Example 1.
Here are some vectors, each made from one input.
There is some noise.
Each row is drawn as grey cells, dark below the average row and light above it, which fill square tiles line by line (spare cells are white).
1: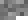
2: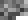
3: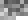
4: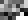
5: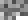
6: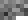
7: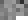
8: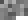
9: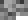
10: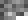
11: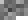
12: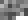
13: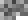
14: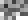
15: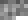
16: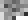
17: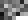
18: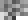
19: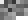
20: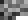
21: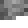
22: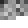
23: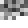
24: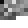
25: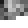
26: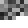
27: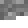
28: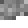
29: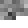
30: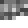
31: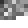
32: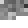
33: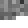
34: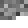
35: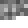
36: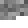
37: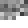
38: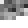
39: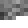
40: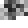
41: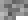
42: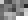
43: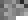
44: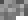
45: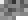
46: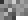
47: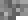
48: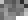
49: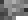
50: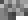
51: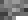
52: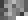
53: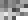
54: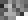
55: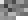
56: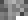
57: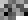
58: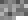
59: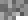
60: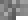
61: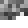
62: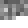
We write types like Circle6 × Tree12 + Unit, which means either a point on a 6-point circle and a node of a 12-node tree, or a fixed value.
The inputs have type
List2(Line5).
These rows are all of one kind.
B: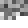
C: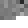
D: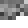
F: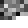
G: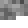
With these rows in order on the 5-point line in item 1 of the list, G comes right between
B and C.
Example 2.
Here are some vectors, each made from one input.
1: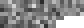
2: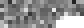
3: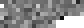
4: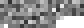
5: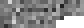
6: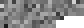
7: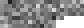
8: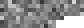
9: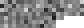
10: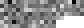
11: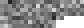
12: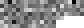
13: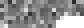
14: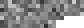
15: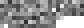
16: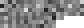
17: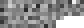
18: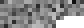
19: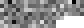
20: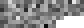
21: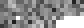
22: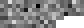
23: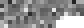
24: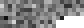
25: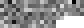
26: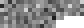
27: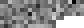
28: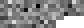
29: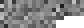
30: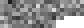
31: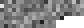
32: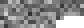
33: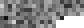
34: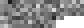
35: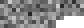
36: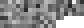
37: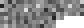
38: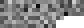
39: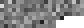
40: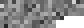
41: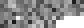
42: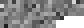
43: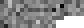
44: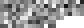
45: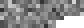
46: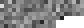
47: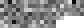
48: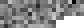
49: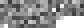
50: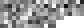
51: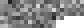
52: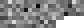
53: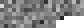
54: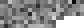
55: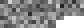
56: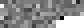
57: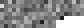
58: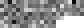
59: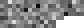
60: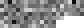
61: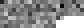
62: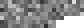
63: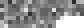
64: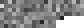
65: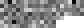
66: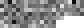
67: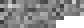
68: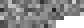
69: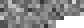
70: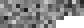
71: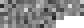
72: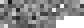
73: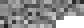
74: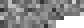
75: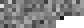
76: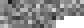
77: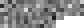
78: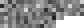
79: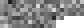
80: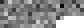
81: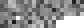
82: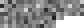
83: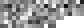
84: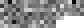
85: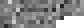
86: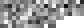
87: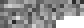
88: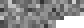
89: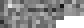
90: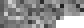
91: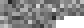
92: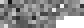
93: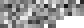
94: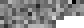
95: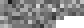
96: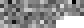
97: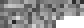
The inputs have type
List2(Line6).
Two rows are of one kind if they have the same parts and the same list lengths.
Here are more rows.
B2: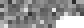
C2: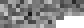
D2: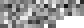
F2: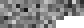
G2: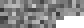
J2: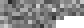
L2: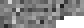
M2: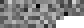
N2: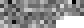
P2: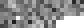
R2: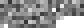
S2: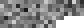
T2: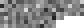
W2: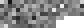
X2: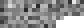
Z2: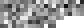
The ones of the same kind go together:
B2, J2, N2, R2, T2, W2
C2, F2, G2, L2, M2, P2, S2, X2
D2, Z2

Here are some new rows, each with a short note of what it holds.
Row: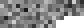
a list of two items
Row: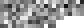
the empty list
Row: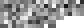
the empty list
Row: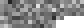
a list of one item
